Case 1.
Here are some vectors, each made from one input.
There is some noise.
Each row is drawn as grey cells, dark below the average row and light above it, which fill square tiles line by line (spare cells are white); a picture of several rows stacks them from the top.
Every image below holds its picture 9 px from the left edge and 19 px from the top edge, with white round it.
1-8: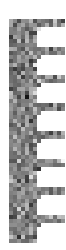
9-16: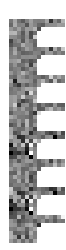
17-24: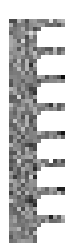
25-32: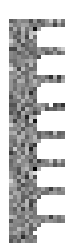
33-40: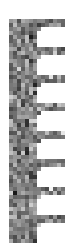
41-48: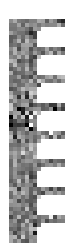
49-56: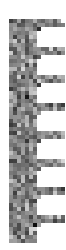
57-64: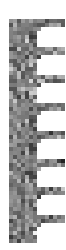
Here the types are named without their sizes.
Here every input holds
either a fixed value, or a node of a tree and a true/false value.
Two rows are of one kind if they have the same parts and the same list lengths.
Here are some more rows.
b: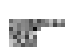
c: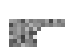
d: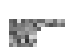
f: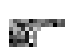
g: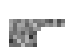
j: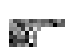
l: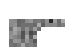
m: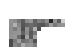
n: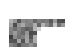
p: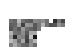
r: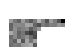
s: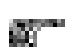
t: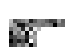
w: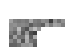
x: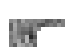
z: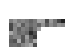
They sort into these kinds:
b, c, d, g, l, m, n, p, r, w, x, z
f, j, s, t

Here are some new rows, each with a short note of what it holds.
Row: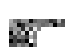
a fixed value
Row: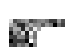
a fixed value
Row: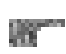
a node of a tree and a true/false value
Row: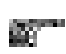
a fixed value
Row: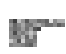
a node of a tree and a true/false value
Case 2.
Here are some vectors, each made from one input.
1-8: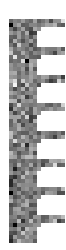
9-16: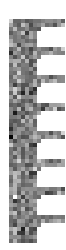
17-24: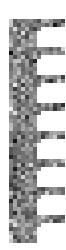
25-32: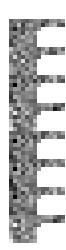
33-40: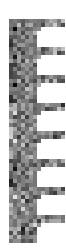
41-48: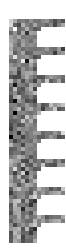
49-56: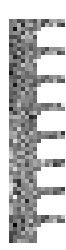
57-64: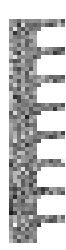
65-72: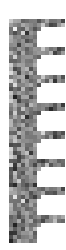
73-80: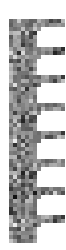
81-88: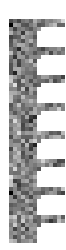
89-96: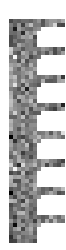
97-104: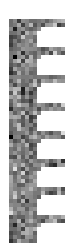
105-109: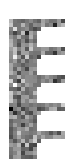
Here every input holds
either a point on a 7-point line, or a point on an 8-point line.
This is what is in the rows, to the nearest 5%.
About 45% of them hold a point on a 7-point line. The rest hold a point on an 8-point line.
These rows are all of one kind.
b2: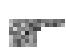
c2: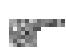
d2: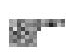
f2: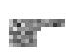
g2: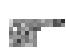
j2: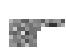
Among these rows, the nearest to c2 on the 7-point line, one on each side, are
d2 and j2.
